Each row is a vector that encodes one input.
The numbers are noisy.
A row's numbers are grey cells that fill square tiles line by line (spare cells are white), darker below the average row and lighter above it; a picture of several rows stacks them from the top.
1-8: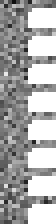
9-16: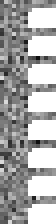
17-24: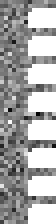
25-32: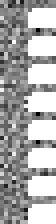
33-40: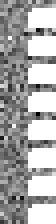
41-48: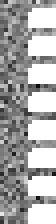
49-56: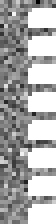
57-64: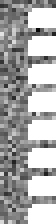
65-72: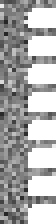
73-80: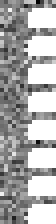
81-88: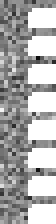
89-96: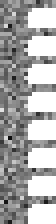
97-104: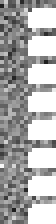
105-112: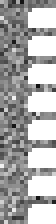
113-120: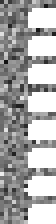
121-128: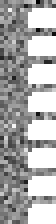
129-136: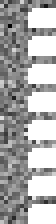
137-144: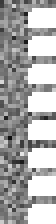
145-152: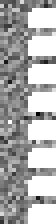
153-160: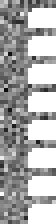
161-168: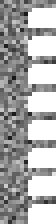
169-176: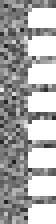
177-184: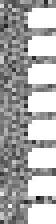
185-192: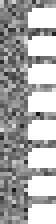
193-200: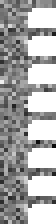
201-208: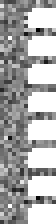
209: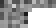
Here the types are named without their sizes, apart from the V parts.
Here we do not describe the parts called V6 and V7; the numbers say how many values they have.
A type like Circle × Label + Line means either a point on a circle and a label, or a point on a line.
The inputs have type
Bool × V7 + Line × (Line + List(V6)).
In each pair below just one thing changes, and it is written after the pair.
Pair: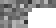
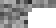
the value of V6 in item 1 of the list
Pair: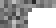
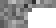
the value of V6 in item 1 of the list
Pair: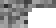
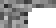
the value of V6 in item 1 of the list
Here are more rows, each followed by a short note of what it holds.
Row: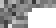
a point on a line, together with a list of two items
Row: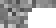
a point on a line, together with the empty list
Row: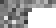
a point on a line, together with a list of one item
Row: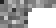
a point on a line, together with a list of one item
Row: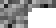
a point on each of two lines
